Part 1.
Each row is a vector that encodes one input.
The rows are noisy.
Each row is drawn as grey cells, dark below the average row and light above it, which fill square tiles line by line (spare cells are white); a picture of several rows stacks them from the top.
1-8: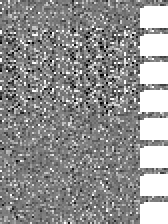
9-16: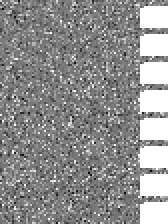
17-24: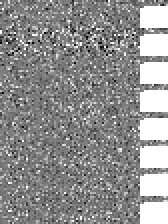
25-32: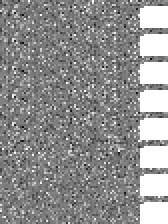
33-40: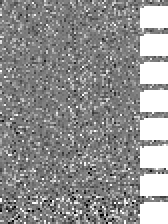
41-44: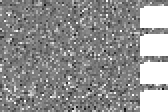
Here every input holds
either a fixed value, or a node of a 9-node tree.
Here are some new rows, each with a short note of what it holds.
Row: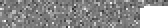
a node of a 9-node tree
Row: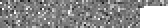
a node of a 9-node tree
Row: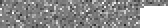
a node of a 9-node tree
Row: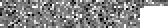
a fixed value
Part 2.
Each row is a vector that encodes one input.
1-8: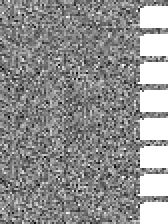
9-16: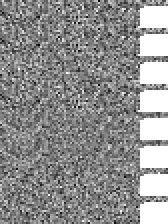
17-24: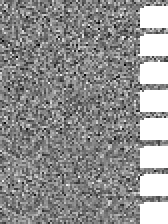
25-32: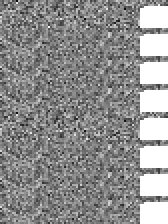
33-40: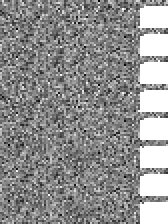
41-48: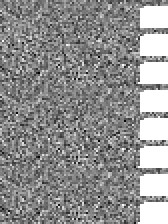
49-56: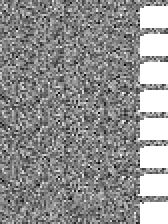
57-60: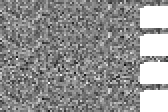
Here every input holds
a point on a 6-point line.
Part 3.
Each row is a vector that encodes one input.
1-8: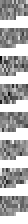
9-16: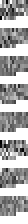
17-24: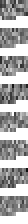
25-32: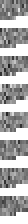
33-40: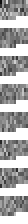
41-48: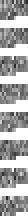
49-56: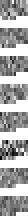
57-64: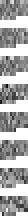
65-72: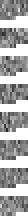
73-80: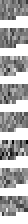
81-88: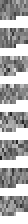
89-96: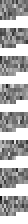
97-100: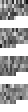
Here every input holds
a point on a 17-point line.
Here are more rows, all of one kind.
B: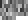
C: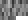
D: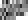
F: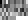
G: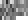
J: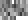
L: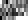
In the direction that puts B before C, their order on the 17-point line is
F, B, C, L, G, J, D.
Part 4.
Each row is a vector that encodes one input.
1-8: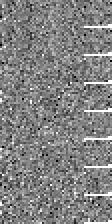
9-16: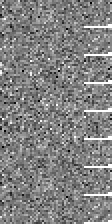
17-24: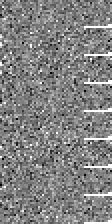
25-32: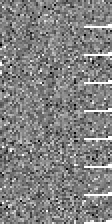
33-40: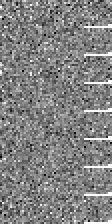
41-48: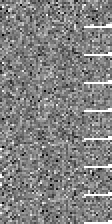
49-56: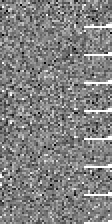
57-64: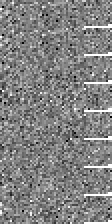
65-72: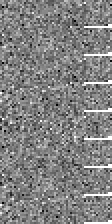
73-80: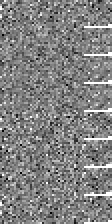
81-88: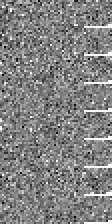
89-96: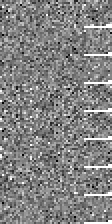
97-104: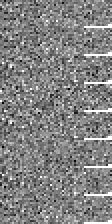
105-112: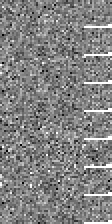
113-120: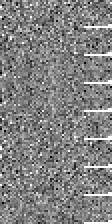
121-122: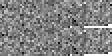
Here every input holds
a point on a 15-point line.
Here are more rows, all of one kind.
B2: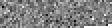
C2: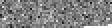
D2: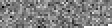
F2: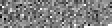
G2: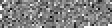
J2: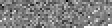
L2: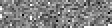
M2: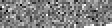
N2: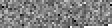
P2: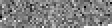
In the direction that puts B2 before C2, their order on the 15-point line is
G2, L2, B2, N2, D2, J2, P2, C2, F2, M2.
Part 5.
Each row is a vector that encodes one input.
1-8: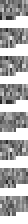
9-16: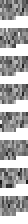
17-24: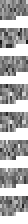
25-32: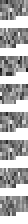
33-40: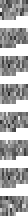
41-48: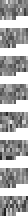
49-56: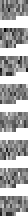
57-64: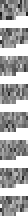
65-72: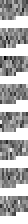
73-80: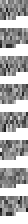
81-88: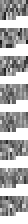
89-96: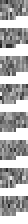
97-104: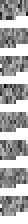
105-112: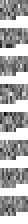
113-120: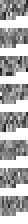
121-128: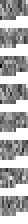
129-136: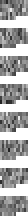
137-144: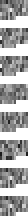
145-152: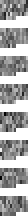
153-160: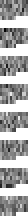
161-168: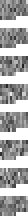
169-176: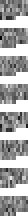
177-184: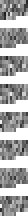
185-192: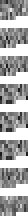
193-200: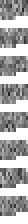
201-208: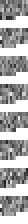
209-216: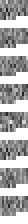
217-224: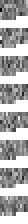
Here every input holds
a node of an 18-node tree.
